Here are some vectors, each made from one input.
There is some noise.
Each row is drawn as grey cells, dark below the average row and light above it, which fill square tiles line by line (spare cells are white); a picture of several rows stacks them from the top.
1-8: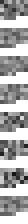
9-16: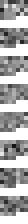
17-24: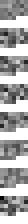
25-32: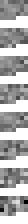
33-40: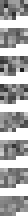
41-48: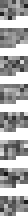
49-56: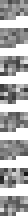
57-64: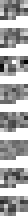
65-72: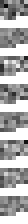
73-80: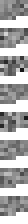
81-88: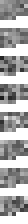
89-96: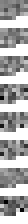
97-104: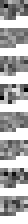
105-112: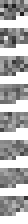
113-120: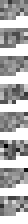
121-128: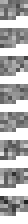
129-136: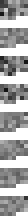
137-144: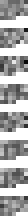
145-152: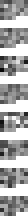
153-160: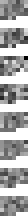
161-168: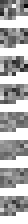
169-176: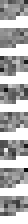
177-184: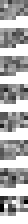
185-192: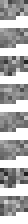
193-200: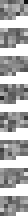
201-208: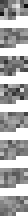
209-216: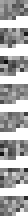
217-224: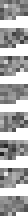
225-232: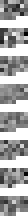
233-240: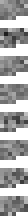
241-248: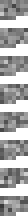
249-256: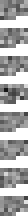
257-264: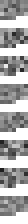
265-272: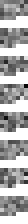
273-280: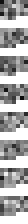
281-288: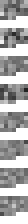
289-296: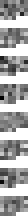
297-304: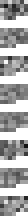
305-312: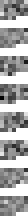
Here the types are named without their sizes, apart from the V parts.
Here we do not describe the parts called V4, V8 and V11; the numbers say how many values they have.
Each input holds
either a value of V4, a value of V8 and a value of V11, or a list of points on a circle.
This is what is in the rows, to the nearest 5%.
About 30% of them hold a value of V4, a value of V8 and a value of V11. The rest are lists of points on a circle.
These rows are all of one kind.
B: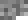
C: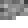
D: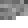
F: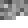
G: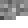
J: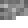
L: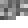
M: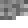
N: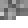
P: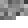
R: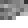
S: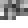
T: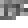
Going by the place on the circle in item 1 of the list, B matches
C, D, M and R.
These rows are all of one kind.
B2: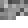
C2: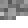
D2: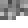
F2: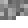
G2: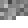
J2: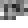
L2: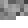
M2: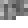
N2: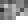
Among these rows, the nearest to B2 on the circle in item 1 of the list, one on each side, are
D2 and F2.
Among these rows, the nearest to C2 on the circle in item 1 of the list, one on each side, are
G2 and N2.
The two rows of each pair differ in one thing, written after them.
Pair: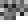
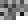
the value of V4
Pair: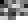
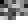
the value of V4
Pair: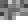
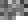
the value of V11
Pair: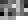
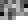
the value of V8
